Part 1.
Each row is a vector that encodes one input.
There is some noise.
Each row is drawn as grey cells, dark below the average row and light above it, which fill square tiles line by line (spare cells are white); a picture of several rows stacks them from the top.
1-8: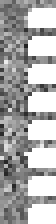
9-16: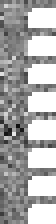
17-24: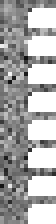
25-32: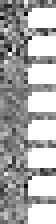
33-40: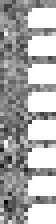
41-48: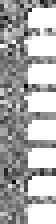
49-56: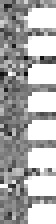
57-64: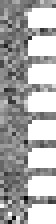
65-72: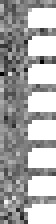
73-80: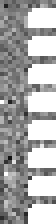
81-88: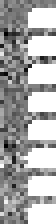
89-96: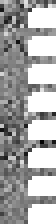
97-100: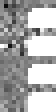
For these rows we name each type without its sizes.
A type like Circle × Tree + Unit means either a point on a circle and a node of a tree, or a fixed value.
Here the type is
(Line + Tree) × Tree.
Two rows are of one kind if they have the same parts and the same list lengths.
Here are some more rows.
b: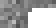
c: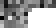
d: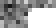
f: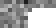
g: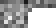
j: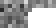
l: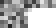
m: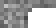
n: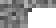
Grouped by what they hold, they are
b, c, f, n
d, g, j, l, m

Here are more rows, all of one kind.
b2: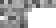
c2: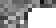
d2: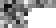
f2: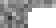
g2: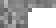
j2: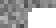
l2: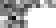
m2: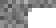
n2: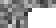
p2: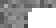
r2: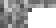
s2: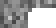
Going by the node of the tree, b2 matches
c2, g2, j2 and n2.
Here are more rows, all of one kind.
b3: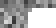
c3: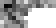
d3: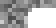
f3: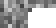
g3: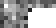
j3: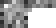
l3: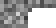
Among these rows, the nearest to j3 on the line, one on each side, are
d3 and f3.
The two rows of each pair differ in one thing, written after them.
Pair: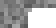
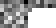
the node of the tree
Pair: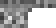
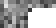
the node of the tree
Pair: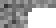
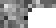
the place on the line
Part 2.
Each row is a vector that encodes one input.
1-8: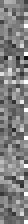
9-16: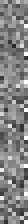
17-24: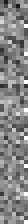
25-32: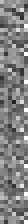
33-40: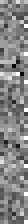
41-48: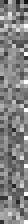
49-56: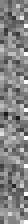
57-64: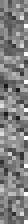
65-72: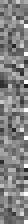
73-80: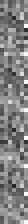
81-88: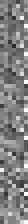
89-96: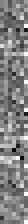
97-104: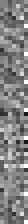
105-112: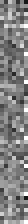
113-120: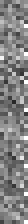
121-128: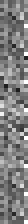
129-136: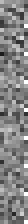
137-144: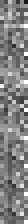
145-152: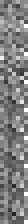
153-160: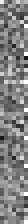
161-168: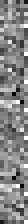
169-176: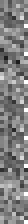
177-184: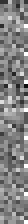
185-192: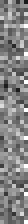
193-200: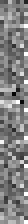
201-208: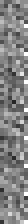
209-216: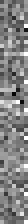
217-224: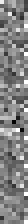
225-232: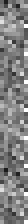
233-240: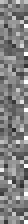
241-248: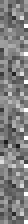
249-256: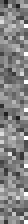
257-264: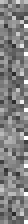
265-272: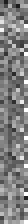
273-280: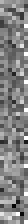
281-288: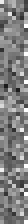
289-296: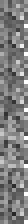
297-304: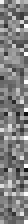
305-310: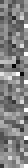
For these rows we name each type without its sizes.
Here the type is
Bool × Bool × Bool + List(Line).
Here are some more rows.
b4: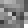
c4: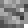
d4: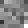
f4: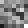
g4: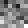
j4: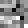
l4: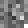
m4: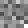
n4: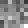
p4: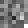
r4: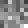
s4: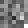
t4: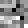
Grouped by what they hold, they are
b4, c4, d4, f4, n4, r4
g4, m4
j4, t4
l4, p4, s4

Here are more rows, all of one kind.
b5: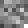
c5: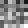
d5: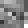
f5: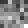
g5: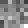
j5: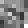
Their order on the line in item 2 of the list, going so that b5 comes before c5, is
b5, f5, g5, j5, d5, c5.
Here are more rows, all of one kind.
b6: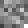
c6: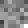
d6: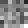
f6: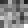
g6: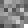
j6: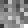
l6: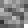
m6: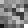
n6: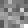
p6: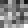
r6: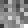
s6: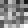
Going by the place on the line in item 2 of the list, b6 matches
g6, j6, m6 and r6.
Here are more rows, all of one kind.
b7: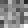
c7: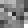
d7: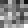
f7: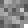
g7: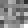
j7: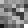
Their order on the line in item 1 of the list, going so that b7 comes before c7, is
d7, b7, g7, f7, c7, j7.
